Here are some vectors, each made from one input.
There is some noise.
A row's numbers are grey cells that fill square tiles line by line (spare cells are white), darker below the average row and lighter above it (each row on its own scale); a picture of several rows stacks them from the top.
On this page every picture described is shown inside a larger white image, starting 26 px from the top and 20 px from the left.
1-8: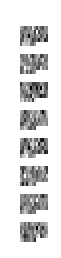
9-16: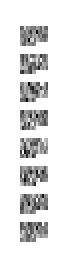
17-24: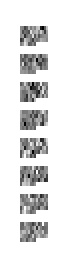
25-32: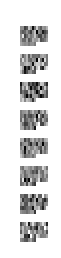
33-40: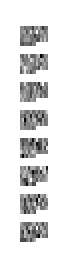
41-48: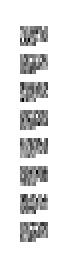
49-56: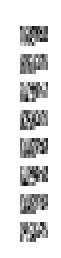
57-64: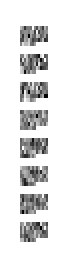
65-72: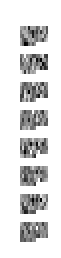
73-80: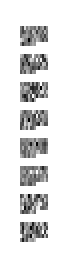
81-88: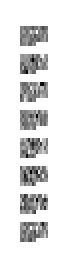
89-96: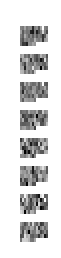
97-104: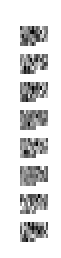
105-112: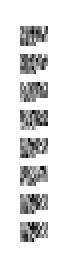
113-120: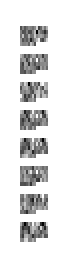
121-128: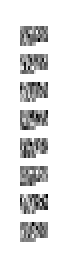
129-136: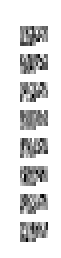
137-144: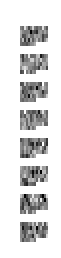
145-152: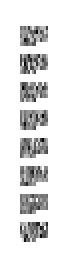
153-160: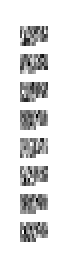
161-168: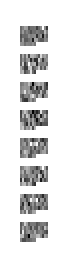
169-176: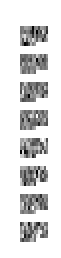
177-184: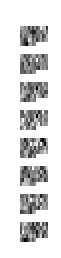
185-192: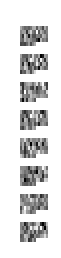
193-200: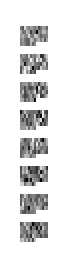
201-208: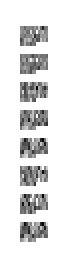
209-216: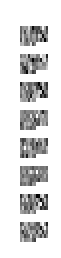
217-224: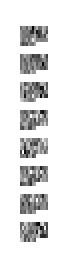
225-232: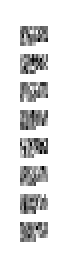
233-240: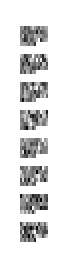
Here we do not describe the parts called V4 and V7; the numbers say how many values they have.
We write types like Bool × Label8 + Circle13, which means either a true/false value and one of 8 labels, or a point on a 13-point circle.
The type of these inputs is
(Bool × Bool × Bool + Label9 × Label10) × V4 × V7.
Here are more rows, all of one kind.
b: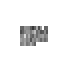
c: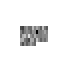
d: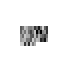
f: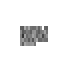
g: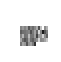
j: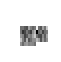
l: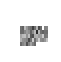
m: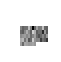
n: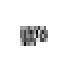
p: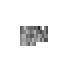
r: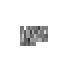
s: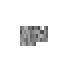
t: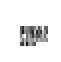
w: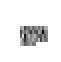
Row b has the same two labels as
g, l and s.
